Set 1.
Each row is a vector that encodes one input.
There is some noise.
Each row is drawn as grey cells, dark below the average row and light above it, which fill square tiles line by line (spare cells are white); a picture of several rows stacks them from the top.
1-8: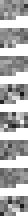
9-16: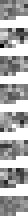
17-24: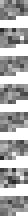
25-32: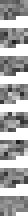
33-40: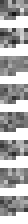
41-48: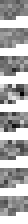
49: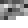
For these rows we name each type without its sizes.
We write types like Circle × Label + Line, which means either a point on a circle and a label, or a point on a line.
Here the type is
Tree.
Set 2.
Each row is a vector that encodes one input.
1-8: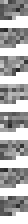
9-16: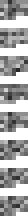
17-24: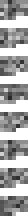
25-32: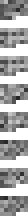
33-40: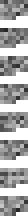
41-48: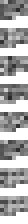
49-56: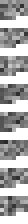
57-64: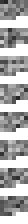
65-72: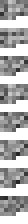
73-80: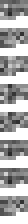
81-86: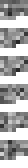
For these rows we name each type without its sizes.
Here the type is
Circle.
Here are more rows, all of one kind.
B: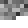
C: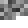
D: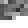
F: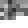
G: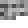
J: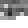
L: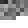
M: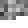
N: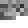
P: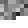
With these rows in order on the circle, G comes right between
M and N.
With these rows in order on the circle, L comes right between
B and J.
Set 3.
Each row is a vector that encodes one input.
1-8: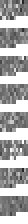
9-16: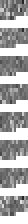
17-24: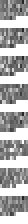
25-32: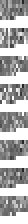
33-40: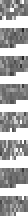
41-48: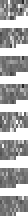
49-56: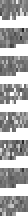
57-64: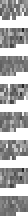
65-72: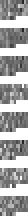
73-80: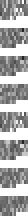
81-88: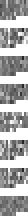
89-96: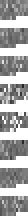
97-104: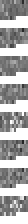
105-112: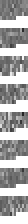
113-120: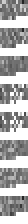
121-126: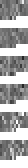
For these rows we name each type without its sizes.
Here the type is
Tree.
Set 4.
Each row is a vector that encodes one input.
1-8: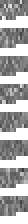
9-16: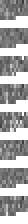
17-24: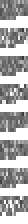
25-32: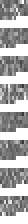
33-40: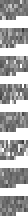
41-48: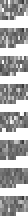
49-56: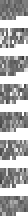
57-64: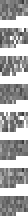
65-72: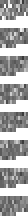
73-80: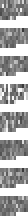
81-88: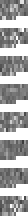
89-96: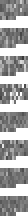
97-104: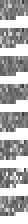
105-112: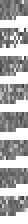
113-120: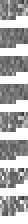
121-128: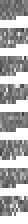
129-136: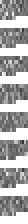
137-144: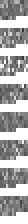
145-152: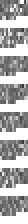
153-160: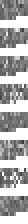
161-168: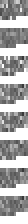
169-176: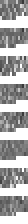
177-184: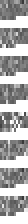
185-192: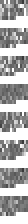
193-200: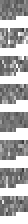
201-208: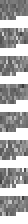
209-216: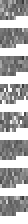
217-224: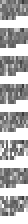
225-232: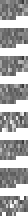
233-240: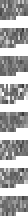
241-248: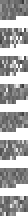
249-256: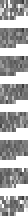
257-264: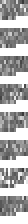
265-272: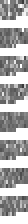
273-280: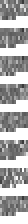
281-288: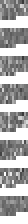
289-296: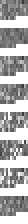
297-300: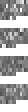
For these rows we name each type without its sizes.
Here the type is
Tree.
